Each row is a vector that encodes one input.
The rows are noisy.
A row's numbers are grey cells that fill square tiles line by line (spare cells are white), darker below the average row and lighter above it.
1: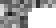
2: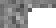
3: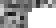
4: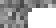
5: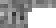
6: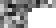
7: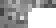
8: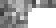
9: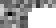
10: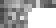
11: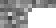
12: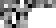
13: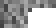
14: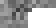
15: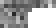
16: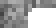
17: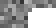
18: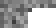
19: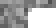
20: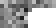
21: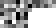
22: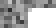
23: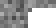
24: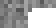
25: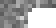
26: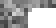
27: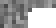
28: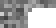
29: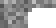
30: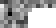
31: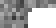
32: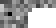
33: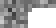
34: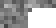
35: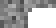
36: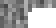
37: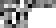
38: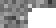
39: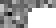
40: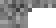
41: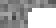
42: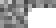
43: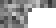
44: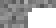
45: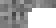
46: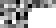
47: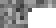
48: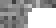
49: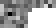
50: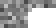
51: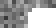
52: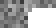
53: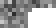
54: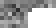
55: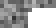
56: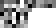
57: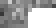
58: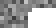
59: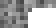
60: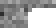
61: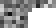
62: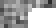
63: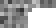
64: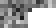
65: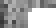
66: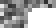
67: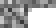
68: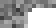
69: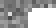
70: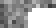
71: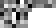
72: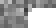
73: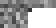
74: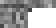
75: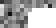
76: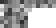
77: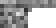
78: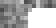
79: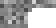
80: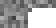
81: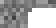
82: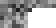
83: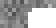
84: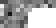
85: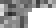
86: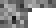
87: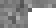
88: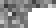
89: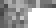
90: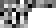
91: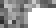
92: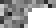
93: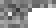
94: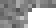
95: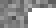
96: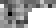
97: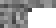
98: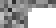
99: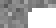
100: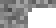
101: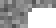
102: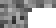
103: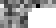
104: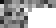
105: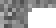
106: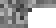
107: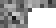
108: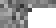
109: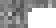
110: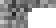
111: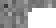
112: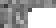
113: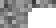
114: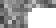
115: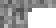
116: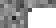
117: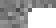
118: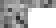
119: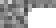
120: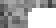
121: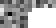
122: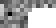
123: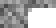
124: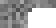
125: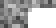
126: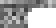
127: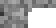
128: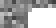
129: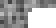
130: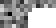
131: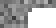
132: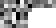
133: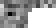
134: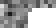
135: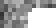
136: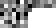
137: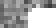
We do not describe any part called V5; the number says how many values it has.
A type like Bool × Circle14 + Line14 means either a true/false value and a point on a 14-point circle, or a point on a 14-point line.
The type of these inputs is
List3(Bool × V5).
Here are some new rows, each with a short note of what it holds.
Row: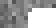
a list of three items
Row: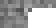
a list of three items
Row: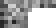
a list of two items
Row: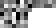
the empty list
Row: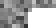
a list of two items
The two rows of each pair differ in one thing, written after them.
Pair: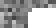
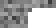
the value of V5 in item 1 of the list
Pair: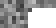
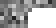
the true/false value in item 1 of the list
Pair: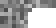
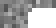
the true/false value in item 1 of the list
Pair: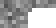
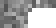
the value of V5 in item 1 of the list
